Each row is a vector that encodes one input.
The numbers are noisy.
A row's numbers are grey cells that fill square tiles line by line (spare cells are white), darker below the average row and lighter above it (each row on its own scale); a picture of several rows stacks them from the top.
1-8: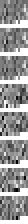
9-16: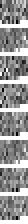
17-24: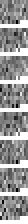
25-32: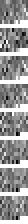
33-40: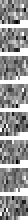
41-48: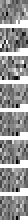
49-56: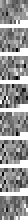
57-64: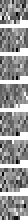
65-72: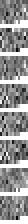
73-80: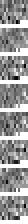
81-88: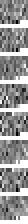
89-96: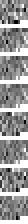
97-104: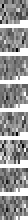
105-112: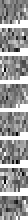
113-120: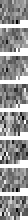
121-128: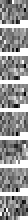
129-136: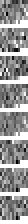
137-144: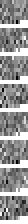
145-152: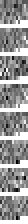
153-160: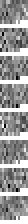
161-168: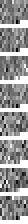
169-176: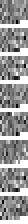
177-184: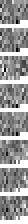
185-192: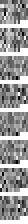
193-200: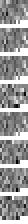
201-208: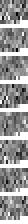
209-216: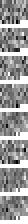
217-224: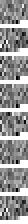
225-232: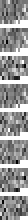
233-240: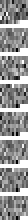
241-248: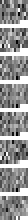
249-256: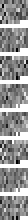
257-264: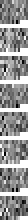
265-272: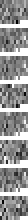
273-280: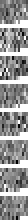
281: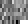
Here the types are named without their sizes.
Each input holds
either a point on a circle, or a fixed value, or a node of a tree and a true/false value.
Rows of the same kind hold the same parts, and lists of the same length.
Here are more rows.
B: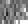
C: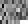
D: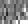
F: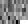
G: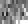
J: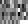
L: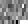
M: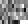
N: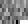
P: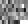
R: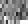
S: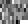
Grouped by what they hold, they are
B, D, F, G, L, M, N, P, S
C, R
J

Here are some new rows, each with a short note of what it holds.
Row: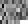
a point on a circle
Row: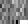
a node of a tree and a true/false value
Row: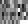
a fixed value
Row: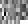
a point on a circle
